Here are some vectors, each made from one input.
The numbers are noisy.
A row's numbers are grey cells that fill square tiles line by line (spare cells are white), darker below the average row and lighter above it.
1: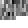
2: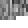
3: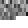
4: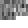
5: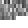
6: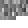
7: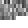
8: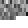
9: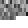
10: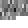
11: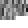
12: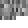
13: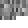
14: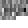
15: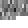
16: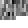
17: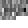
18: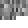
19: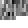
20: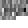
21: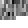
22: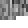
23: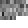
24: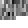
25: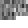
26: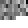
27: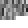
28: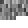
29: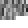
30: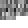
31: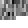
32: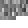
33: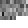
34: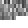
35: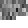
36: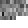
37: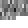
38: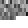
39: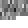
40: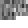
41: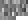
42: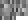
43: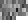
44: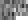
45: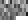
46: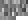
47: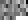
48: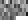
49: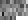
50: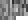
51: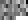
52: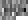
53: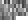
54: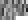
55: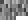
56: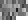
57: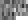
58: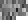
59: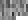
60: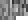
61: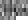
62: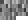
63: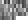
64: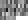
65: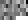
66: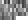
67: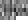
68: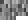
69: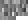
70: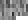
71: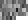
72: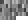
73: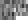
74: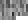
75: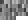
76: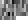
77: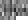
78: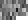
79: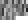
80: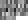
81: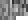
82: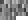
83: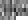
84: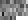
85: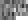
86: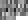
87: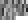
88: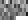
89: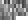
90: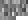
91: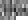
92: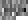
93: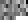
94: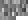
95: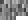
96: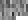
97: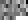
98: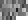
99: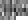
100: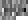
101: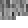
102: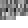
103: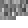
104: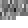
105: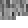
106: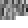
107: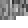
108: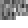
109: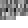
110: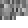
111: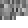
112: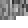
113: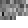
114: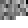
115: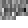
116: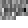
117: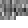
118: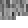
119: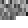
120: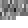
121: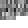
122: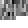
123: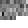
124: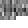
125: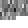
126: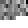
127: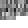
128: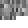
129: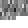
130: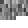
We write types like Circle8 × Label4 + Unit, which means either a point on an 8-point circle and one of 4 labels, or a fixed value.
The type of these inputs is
Label9 + Line8.
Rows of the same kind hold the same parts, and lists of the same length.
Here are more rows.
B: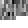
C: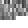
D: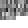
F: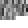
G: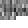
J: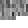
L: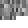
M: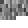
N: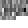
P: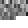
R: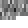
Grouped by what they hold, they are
B, C, F, J, L
D, G, M, N, P, R

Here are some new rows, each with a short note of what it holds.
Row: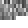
one of 9 labels
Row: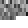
a point on an 8-point line
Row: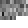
one of 9 labels
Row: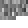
a point on an 8-point line
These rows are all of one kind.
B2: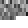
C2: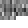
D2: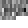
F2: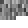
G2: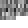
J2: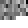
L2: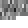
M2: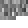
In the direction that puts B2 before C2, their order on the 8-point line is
J2, B2, F2, M2, D2, C2, L2, G2.
